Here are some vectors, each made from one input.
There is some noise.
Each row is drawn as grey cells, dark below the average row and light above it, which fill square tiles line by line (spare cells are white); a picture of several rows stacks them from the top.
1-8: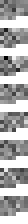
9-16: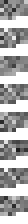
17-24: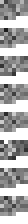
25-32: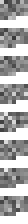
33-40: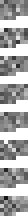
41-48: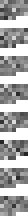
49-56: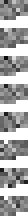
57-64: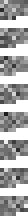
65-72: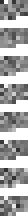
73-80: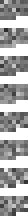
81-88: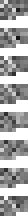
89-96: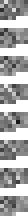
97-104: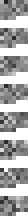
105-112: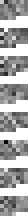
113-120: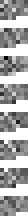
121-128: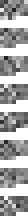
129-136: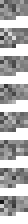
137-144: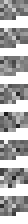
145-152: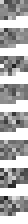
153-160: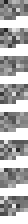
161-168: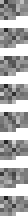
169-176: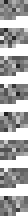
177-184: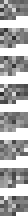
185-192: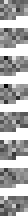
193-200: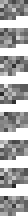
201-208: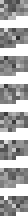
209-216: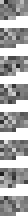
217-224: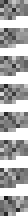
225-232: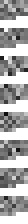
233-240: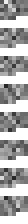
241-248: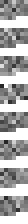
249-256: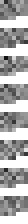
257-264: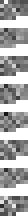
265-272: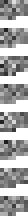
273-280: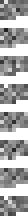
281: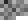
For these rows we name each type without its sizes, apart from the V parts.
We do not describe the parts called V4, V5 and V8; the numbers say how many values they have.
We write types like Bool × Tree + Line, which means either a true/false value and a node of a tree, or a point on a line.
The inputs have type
Bool × Circle + Line × V4 × V5 × V8.
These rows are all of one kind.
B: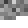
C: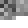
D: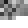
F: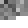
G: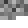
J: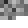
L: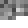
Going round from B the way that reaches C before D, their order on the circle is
B, C, F, L, G, J, D.
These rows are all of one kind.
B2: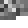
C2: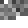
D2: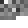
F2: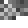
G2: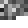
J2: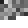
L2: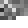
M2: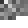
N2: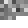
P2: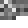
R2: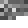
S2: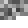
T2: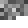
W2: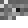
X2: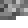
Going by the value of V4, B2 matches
D2, F2, J2 and X2.
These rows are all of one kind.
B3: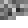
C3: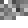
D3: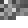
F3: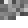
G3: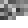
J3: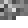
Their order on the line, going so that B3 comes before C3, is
J3, B3, C3, F3, G3, D3.
